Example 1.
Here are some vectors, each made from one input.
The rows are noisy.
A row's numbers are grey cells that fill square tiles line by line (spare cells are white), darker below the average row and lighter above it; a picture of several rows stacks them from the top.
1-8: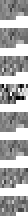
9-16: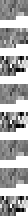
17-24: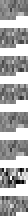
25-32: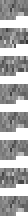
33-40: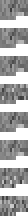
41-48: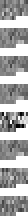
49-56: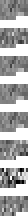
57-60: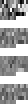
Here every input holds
either a point on a 5-point circle, or a fixed value.
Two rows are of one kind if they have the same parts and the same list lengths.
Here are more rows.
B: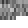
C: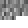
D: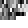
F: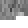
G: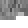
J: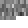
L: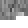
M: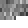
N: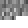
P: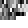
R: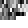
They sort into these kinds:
B, C, F, G, J, L, M, N
D, P, R

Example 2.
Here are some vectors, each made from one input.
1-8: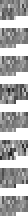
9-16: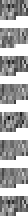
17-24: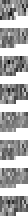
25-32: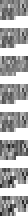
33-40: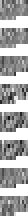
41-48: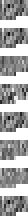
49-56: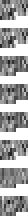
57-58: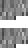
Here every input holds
a point on a 6-point line.
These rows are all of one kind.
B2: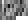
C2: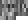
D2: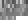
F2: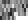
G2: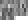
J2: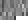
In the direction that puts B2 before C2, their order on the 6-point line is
B2, C2, J2, D2, G2, F2.
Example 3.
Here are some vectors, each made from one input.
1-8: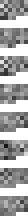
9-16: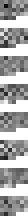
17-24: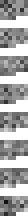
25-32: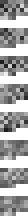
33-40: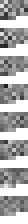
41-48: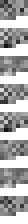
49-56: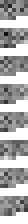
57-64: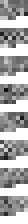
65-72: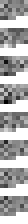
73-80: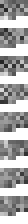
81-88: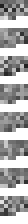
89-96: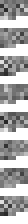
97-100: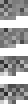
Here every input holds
a point on a 3-point line and a point on a 6-point line.
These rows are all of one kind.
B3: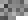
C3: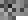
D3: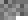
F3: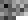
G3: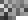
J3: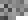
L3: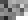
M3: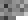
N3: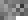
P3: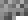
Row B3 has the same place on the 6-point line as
D3 and J3.
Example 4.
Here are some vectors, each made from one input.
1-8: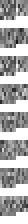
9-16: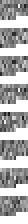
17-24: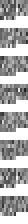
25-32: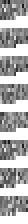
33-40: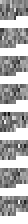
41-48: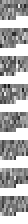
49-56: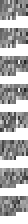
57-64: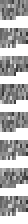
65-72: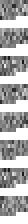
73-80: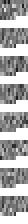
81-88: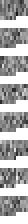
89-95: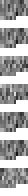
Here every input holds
a point on a 12-point line.
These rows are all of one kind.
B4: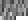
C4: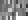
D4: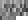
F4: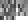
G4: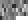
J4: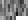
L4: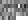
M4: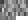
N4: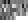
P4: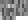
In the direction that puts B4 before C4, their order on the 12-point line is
N4, P4, B4, J4, D4, L4, C4, M4, G4, F4.
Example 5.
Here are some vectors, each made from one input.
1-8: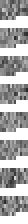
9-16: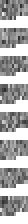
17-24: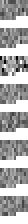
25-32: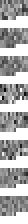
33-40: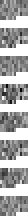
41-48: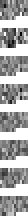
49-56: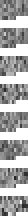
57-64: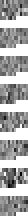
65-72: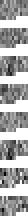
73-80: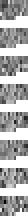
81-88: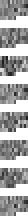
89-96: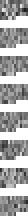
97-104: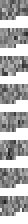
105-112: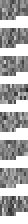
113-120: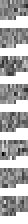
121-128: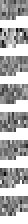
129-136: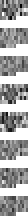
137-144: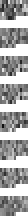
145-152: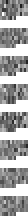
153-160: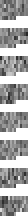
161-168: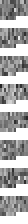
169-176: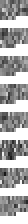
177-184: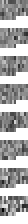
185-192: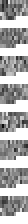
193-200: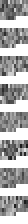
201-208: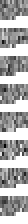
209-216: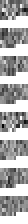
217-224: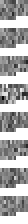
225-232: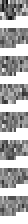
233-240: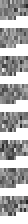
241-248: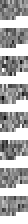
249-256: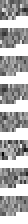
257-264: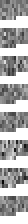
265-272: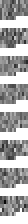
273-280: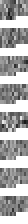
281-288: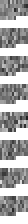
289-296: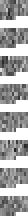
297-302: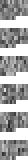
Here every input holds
a point on a 14-point line.
